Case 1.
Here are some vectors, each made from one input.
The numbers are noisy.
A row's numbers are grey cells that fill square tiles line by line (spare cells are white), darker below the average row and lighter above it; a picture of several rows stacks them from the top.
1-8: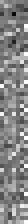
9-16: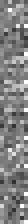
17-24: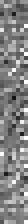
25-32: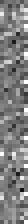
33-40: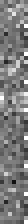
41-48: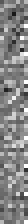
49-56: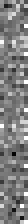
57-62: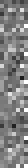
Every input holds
a point on a 5-point circle and a true/false value.
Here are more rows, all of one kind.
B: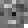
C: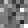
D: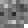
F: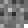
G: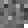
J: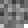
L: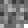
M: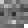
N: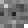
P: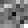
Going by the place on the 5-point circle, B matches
D, M and N.
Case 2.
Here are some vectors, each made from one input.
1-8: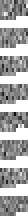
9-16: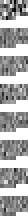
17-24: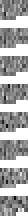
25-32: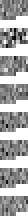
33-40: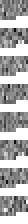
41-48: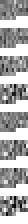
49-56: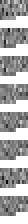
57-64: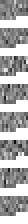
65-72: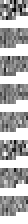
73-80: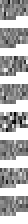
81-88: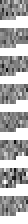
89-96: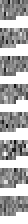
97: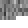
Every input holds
either a point on a 6-point line, or three true/false values.
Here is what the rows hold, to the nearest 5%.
About 25% of them hold a point on a 6-point line. The rest hold three true/false values.
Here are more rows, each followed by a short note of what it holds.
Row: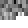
a point on a 6-point line
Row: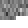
three true/false values
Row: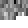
a point on a 6-point line
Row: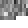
a point on a 6-point line
